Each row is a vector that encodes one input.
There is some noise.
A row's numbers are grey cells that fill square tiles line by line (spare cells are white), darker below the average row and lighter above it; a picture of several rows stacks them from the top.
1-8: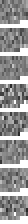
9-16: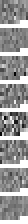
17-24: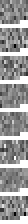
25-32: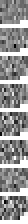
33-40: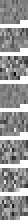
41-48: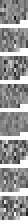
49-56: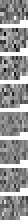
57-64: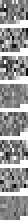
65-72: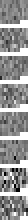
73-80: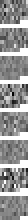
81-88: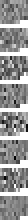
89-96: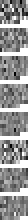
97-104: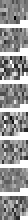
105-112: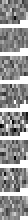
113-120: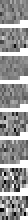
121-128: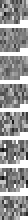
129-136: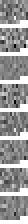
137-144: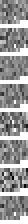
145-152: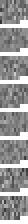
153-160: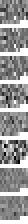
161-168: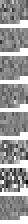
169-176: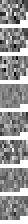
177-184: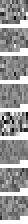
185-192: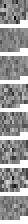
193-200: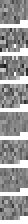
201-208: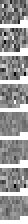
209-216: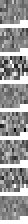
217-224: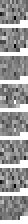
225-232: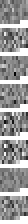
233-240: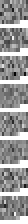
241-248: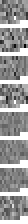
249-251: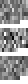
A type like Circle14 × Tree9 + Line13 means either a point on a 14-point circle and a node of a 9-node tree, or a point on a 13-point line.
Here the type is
Label7 + Tree12.
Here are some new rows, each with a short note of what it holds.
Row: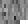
a node of a 12-node tree
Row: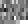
one of 7 labels
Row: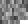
one of 7 labels
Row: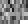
one of 7 labels
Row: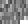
one of 7 labels
